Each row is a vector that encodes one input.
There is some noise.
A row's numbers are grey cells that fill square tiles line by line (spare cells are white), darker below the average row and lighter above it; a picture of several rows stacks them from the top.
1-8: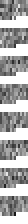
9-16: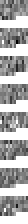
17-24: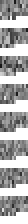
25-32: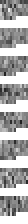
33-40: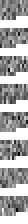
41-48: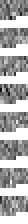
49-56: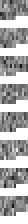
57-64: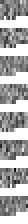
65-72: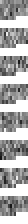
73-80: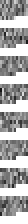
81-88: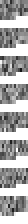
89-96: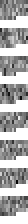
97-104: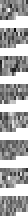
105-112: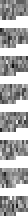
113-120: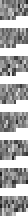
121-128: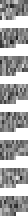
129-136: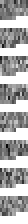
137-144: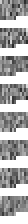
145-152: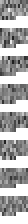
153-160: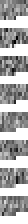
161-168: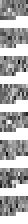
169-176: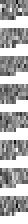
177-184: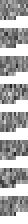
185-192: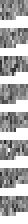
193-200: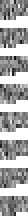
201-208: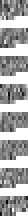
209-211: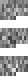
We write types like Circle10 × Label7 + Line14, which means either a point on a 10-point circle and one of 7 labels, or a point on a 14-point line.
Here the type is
Bool × Bool × Bool × Bool × Bool × Bool × Label8 × Label8 × Label8.
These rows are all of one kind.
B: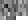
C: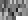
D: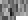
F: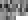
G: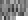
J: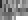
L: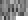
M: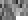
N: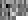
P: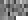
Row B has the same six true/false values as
D and F.
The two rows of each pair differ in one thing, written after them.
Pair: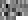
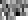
one of the three labels
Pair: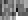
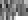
one of the three labels
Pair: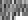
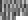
one of the six true/false values
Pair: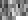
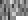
one of the three labels
